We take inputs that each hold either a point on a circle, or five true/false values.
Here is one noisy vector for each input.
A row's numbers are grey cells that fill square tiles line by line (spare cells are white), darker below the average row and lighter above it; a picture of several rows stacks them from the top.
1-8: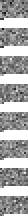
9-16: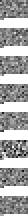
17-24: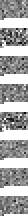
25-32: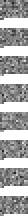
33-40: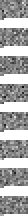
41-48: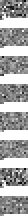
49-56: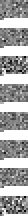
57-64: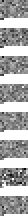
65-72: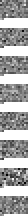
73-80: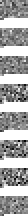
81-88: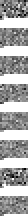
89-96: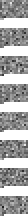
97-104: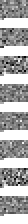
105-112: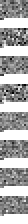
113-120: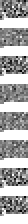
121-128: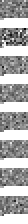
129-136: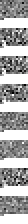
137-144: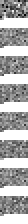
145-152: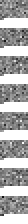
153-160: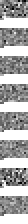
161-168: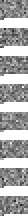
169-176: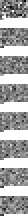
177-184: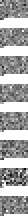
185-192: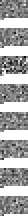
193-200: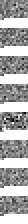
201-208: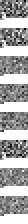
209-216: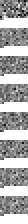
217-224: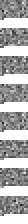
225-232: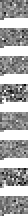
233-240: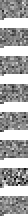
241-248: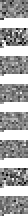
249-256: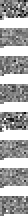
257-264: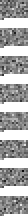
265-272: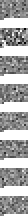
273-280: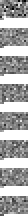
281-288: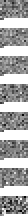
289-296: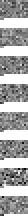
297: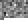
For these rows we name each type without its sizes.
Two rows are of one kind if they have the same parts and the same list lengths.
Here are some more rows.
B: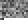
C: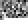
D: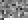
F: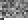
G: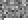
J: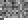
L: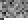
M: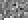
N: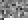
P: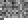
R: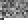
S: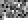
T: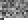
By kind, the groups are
B, D, F, G, J, L, M, N, P, R, T
C, S

